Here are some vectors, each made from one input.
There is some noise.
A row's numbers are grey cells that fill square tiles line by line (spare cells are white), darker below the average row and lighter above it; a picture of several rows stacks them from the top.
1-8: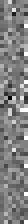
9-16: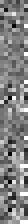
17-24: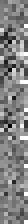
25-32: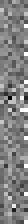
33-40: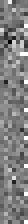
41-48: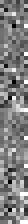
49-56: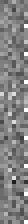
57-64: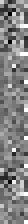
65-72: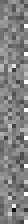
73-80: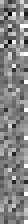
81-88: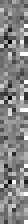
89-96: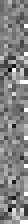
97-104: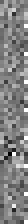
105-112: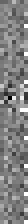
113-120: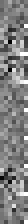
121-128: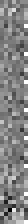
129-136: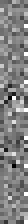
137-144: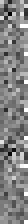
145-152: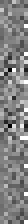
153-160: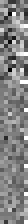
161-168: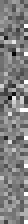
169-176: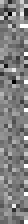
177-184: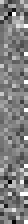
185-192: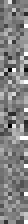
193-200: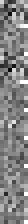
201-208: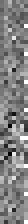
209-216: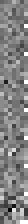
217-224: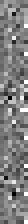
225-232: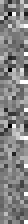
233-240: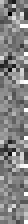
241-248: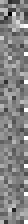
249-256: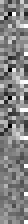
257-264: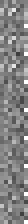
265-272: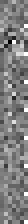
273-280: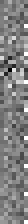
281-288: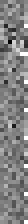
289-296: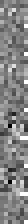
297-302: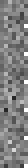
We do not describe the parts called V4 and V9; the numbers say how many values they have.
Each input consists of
either a value of V4 and a value of V9, or a list of up to two points on a 12-point line.
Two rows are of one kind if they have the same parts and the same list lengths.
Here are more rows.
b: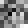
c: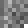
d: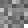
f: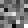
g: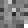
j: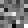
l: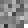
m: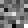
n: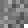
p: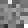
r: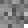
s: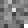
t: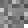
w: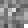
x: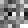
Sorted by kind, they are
b, x
c, d, n, r, t
f, j, m
g, l, p, s, w

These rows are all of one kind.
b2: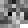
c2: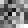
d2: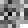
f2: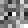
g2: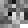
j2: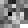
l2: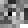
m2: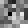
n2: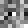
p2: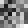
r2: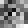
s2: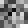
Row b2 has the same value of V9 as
g2, j2 and m2.
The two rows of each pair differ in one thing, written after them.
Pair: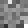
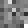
the place on the 12-point line in item 1 of the list
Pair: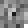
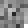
the place on the 12-point line in item 2 of the list
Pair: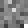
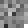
the place on the 12-point line in item 1 of the list
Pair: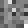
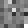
the place on the 12-point line in item 2 of the list
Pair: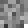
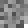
the place on the 12-point line in item 2 of the list
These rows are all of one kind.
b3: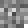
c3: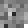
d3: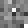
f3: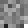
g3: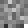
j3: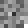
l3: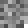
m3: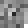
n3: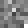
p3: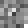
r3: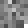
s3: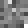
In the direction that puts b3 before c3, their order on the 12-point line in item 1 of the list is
b3, p3, m3, c3, j3, l3, f3, g3, r3, s3, n3, d3.
